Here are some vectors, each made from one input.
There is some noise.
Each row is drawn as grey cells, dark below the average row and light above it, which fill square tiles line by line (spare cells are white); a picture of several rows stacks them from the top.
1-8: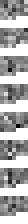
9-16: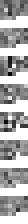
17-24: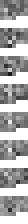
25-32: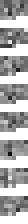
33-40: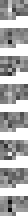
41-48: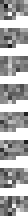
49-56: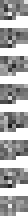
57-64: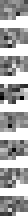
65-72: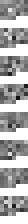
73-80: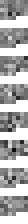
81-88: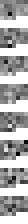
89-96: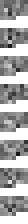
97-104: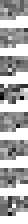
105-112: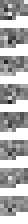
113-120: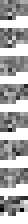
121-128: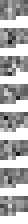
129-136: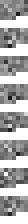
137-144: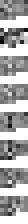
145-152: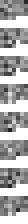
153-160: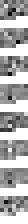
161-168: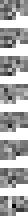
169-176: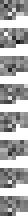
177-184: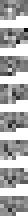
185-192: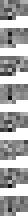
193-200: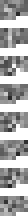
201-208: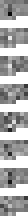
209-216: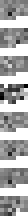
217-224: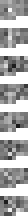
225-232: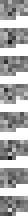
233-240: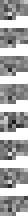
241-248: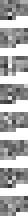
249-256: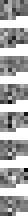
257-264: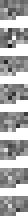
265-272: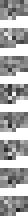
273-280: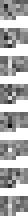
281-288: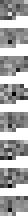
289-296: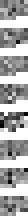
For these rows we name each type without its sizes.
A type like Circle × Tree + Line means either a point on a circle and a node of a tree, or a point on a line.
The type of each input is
List(Line).
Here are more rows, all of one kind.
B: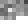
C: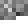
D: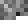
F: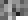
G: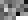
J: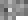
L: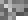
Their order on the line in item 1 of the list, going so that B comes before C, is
B, J, L, C, D, G, F.
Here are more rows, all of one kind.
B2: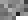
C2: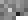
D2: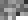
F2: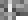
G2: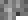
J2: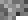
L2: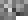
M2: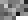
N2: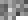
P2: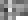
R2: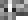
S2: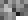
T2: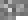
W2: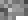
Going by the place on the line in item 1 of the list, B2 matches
J2, L2, M2 and R2.
